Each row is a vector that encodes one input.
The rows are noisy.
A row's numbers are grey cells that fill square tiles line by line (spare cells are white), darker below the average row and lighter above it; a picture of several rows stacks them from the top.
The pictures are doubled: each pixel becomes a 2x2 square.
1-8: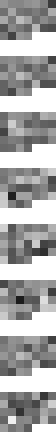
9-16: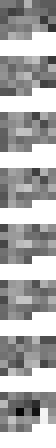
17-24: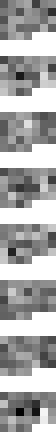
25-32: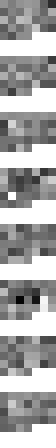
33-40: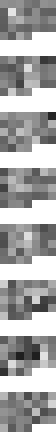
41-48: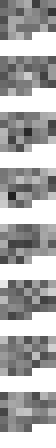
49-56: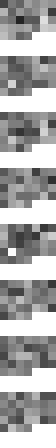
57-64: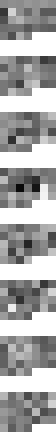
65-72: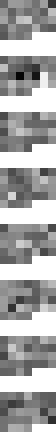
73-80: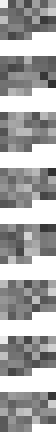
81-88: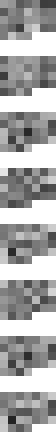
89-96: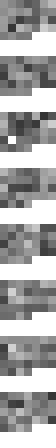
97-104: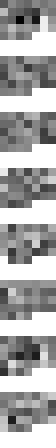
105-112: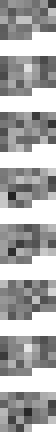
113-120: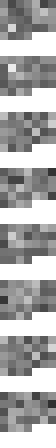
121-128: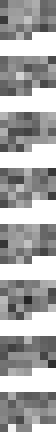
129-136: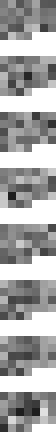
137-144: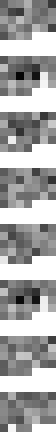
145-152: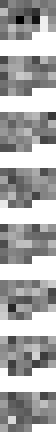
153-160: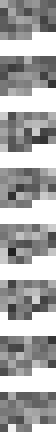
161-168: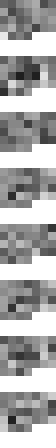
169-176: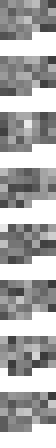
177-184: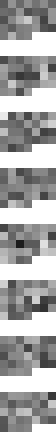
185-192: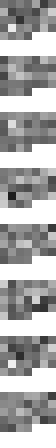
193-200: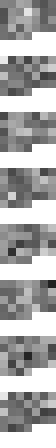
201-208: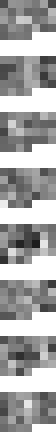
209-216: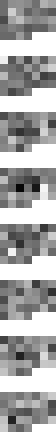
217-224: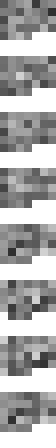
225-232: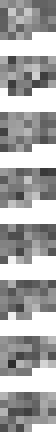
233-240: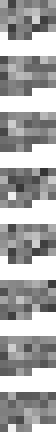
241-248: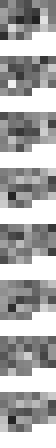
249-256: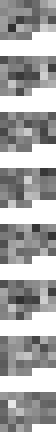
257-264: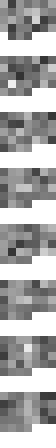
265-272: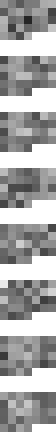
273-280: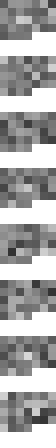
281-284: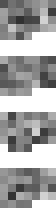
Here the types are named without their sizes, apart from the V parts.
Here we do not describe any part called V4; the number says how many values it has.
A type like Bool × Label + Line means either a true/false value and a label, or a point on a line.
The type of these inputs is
Bool × Bool × Bool × Bool + (Tree + Unit) × V4.
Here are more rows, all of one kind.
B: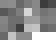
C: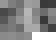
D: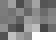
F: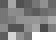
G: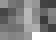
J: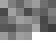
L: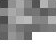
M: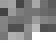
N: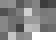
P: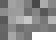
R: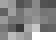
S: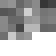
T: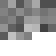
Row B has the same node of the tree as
C, G, N and S.
